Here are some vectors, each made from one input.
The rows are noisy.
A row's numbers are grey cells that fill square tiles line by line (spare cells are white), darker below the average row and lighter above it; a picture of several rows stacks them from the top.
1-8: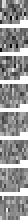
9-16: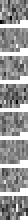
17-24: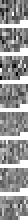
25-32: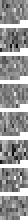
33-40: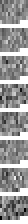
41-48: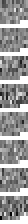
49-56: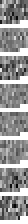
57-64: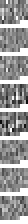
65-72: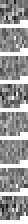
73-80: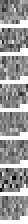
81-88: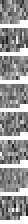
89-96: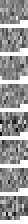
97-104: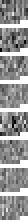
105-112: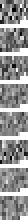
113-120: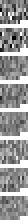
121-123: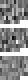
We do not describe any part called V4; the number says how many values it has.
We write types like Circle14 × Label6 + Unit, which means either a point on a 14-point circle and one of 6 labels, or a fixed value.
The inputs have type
Line7 × V4 + Line10 × Tree10.
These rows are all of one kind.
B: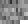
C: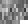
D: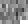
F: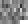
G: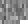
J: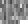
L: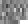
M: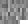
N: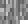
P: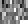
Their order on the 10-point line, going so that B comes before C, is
L, F, M, P, N, J, G, B, C, D.
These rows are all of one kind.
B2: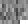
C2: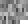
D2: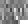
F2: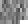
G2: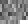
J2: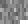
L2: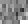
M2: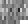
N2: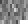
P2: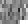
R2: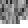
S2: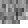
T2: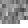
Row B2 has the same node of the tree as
F2, M2, P2 and S2.
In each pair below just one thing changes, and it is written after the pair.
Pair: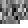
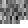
the value of V4
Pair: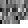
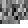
the place on the 7-point line
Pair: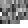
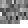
the value of V4
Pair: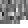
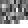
the place on the 7-point line
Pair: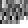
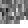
the place on the 7-point line
